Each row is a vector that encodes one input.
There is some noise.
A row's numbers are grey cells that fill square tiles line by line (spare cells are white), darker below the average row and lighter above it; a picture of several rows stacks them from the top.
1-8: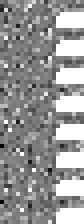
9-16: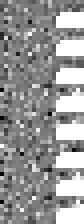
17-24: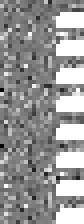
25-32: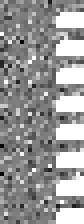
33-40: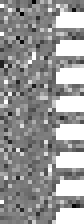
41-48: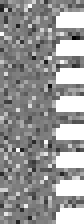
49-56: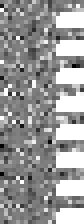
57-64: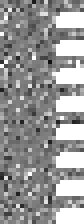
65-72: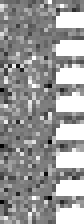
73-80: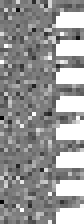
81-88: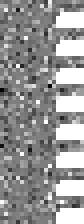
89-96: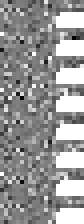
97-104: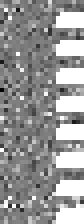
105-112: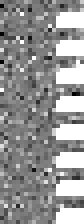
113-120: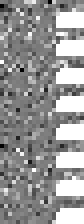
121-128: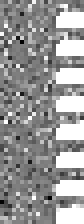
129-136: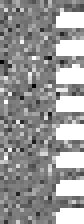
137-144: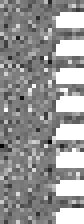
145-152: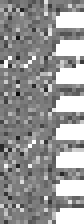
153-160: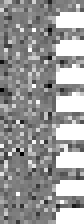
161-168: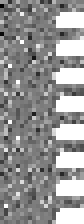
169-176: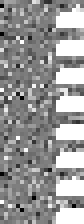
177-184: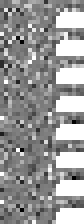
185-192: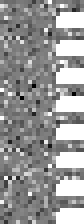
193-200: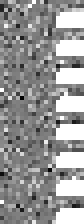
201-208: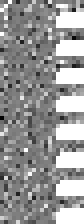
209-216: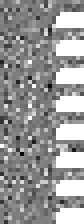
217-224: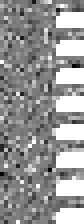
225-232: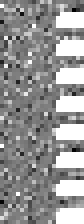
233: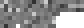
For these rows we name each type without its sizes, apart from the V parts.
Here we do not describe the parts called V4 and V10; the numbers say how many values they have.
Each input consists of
a true/false value and a value of V4, together with either a point on a line, or a value of V10.
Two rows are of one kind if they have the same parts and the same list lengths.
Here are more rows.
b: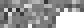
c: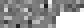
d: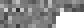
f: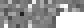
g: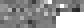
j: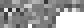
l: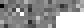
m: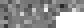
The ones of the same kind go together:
b, f, j
c, d, g, l, m

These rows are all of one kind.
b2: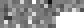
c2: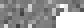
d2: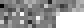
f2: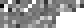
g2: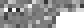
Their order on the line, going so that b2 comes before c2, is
b2, c2, d2, g2, f2.
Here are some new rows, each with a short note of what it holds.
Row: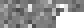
a point on a line, a true/false value and a value of V4
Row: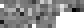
a true/false value, a value of V4 and a value of V10
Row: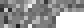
a point on a line, a true/false value and a value of V4
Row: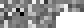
a point on a line, a true/false value and a value of V4
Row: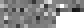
a true/false value, a value of V4 and a value of V10
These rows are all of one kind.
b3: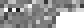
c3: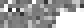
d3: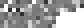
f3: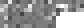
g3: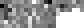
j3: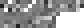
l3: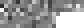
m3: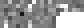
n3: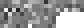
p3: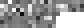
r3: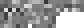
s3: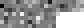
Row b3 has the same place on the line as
f3, j3, l3 and p3.
